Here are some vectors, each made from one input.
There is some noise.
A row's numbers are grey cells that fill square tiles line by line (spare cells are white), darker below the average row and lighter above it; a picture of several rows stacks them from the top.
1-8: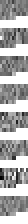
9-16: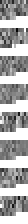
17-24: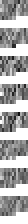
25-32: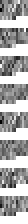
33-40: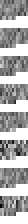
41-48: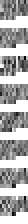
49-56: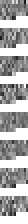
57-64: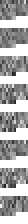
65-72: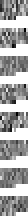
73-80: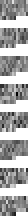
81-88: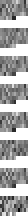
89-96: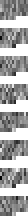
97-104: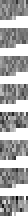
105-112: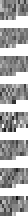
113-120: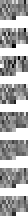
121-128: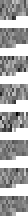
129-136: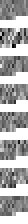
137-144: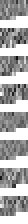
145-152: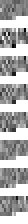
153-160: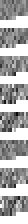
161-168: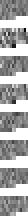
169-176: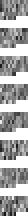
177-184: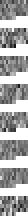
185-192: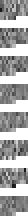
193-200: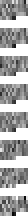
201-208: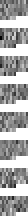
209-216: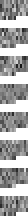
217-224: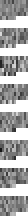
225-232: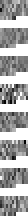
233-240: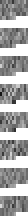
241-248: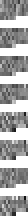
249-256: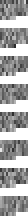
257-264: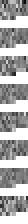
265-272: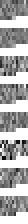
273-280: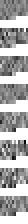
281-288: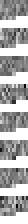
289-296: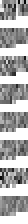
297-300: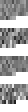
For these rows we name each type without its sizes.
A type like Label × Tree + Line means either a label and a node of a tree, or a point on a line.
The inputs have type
Bool × Label + (Circle + Unit) × Tree + Unit.
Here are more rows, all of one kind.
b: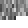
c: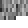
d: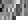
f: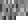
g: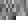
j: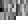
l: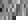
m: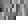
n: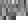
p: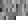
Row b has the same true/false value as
g, j, l and m.
